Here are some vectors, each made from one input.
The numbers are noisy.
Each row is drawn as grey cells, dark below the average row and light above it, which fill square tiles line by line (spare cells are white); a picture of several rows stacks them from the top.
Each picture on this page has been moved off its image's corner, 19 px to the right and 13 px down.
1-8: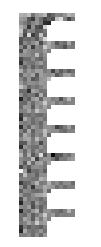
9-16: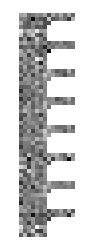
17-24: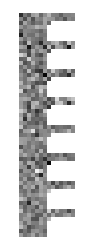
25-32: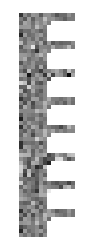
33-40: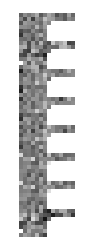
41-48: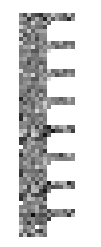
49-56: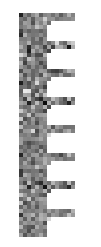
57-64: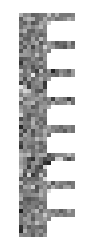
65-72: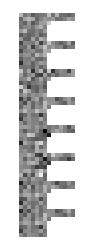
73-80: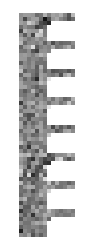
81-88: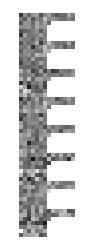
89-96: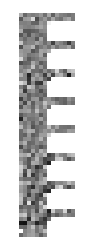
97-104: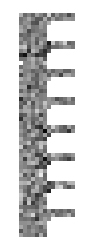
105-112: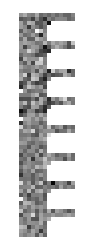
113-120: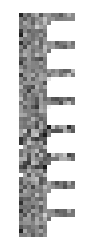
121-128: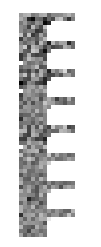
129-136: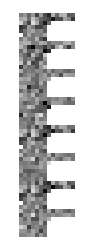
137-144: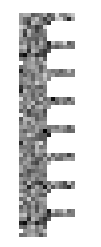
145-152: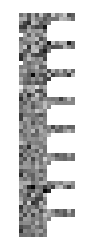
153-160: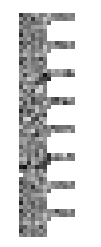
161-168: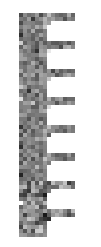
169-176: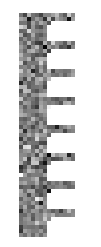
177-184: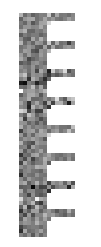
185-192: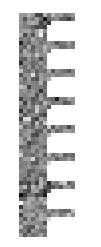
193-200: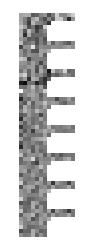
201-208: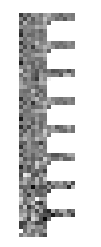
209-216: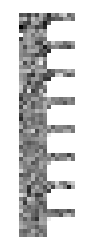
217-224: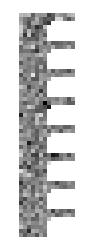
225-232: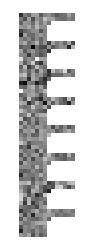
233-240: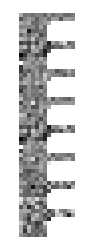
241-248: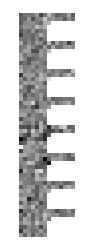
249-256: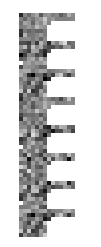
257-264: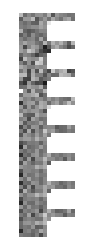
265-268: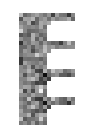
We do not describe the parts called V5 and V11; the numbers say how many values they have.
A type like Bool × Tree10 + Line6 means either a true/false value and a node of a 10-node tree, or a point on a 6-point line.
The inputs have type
Bool × (Tree9 + V11) + Line14 + V5.
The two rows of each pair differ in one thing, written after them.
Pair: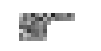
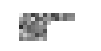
the value of V11
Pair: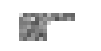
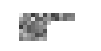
the true/false value
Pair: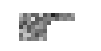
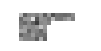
the true/false value
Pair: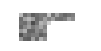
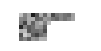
the true/false value
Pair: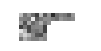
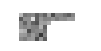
the true/false value
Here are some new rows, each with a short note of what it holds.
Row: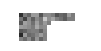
a node of a 9-node tree and a true/false value
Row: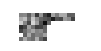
a value of V5
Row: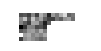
a value of V5
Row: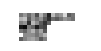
a value of V5
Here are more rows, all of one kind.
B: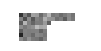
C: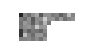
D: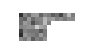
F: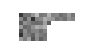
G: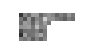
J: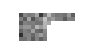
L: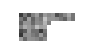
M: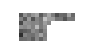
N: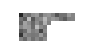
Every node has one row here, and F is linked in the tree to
B.
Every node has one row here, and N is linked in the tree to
G and L.
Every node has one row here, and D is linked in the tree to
C.
